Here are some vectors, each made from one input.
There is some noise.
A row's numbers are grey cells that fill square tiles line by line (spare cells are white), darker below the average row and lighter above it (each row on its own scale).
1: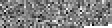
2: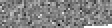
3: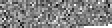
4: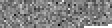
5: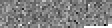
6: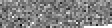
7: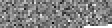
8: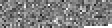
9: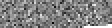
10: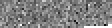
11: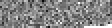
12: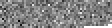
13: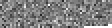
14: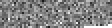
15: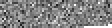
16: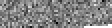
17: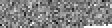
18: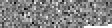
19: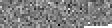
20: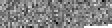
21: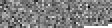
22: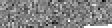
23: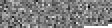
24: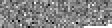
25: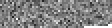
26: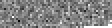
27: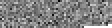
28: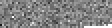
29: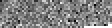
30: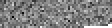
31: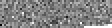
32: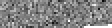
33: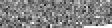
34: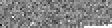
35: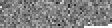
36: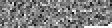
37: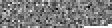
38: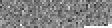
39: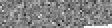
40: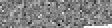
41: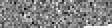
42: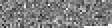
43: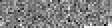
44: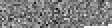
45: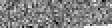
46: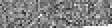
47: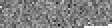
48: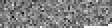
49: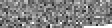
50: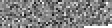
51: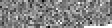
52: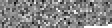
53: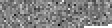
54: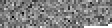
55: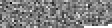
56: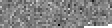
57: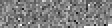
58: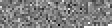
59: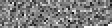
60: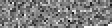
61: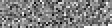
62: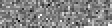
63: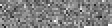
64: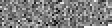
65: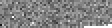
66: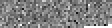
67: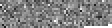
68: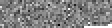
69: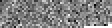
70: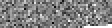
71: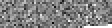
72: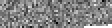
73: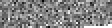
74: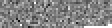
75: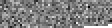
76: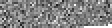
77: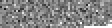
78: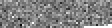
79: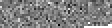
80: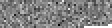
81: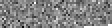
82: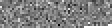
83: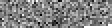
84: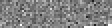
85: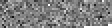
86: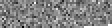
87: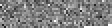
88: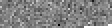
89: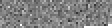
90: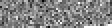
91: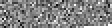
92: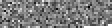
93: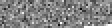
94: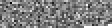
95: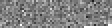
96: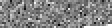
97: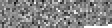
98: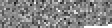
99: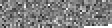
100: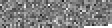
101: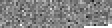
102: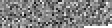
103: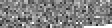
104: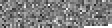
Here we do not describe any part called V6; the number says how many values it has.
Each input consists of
a value of V6, together with either one of 5 labels, or a point on a 5-point line.
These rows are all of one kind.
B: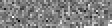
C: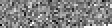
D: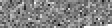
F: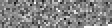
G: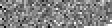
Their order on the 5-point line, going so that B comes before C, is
G, B, C, F, D.
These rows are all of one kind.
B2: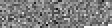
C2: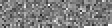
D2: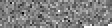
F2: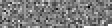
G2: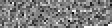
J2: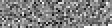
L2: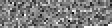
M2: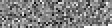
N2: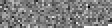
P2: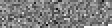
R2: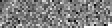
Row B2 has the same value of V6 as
J2, M2 and P2.
